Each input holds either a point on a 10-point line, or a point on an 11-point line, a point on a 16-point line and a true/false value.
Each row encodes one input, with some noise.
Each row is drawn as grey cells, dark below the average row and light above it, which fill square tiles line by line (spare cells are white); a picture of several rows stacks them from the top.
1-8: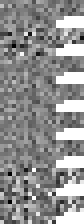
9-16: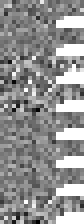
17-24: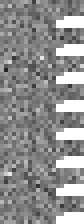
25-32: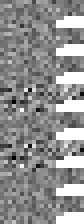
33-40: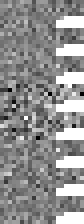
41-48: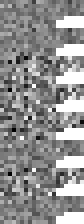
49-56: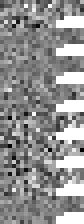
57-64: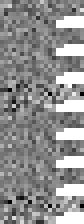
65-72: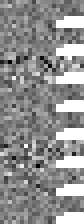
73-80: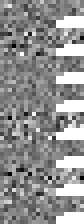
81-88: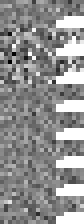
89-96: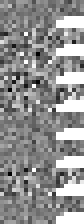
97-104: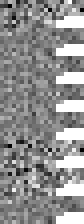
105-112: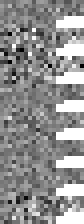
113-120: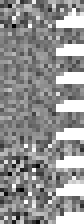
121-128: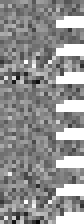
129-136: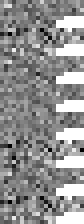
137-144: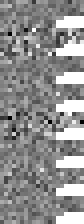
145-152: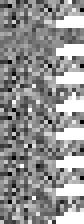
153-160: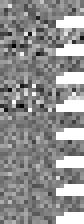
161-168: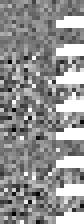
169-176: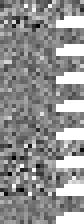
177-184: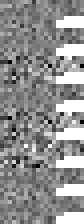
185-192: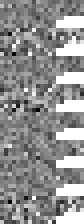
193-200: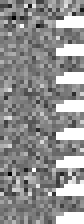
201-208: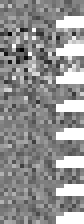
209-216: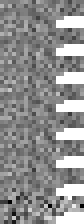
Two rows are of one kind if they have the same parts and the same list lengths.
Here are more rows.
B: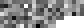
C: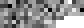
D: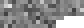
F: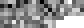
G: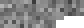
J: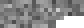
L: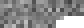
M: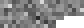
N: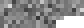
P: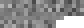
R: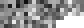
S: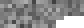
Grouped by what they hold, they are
B, C, F, R
D, G, J, L, M, N, P, S

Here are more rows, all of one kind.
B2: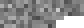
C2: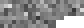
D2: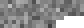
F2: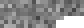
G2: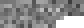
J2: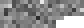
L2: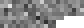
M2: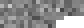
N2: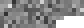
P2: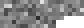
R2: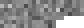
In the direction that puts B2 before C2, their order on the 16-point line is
G2, P2, J2, B2, L2, F2, M2, R2, C2, N2, D2.
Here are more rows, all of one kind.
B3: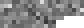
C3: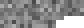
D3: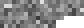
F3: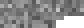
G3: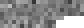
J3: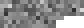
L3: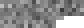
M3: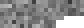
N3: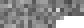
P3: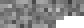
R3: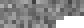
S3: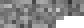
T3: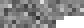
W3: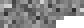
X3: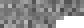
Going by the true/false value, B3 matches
D3, J3, T3 and W3.
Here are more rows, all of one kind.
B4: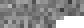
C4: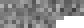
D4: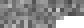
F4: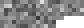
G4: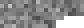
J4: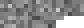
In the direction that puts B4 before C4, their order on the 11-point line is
J4, G4, F4, B4, C4, D4.
